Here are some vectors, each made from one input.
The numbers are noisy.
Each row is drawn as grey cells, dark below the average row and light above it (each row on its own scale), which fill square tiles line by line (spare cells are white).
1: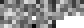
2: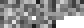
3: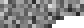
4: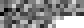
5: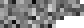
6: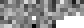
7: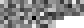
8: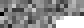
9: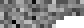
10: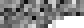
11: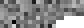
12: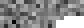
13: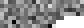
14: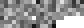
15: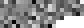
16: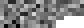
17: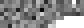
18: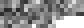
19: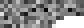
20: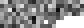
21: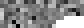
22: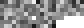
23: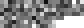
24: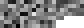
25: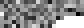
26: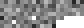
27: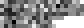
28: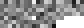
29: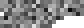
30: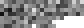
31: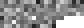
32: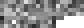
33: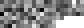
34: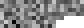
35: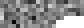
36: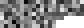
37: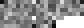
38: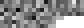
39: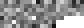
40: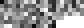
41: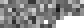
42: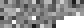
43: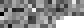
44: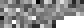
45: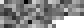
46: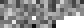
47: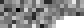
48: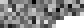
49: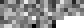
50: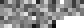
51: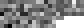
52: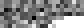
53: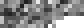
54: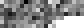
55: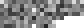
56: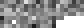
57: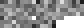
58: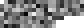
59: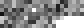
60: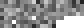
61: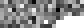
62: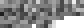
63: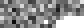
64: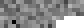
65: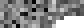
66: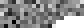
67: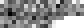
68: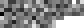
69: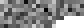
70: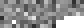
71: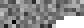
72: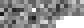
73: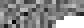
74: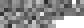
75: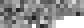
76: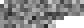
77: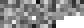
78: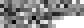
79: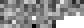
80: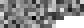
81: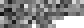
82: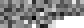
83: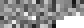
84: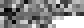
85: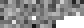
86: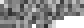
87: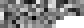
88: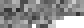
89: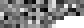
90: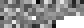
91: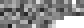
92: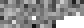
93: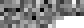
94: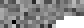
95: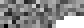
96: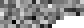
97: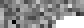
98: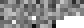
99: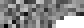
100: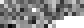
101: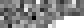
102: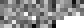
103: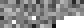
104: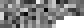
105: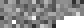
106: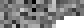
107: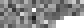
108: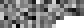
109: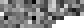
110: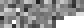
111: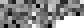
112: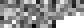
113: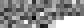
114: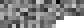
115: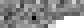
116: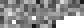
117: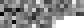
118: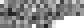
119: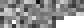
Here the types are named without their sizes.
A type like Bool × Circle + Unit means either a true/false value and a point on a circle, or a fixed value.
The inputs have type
Bool × (Circle + Unit) + Line.
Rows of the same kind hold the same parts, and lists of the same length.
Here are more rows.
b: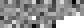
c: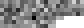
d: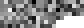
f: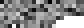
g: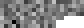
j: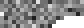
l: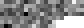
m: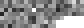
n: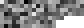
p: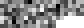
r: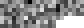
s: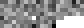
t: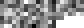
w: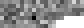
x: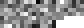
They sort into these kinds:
b, s, t, x
c, f, g, j, l, n, w
d, m, p, r

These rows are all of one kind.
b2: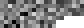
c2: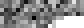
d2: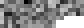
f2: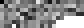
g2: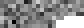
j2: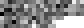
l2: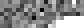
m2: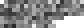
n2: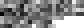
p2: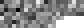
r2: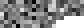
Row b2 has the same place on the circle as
j2 and m2.
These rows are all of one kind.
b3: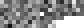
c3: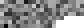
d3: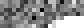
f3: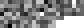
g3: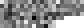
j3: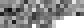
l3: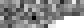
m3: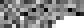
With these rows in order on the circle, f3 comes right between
b3 and c3.
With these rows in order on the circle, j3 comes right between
c3 and m3.
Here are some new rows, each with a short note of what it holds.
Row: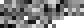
a true/false value
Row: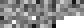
a point on a line
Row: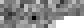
a point on a circle and a true/false value
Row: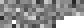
a point on a line
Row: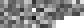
a point on a circle and a true/false value
